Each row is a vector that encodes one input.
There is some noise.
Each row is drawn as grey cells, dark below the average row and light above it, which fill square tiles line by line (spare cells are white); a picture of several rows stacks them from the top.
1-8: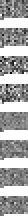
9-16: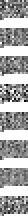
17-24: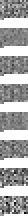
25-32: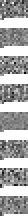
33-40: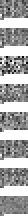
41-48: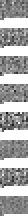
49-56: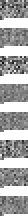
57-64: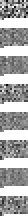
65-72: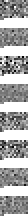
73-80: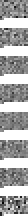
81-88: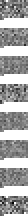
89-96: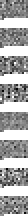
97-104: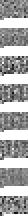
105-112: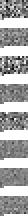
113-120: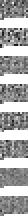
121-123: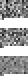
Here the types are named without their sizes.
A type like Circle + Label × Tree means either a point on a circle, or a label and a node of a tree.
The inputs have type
(Circle + Unit) × Label + Line.
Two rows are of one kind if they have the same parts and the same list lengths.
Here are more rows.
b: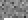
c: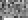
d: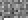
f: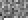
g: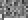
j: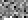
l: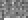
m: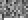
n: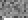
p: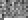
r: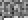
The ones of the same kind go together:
b, c, f
d, j, n, r
g, l, m, p

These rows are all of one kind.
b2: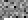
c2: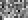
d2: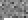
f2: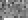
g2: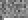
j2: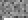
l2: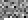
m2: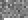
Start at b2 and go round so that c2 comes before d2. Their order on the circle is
b2, c2, m2, d2, f2, l2, g2, j2.
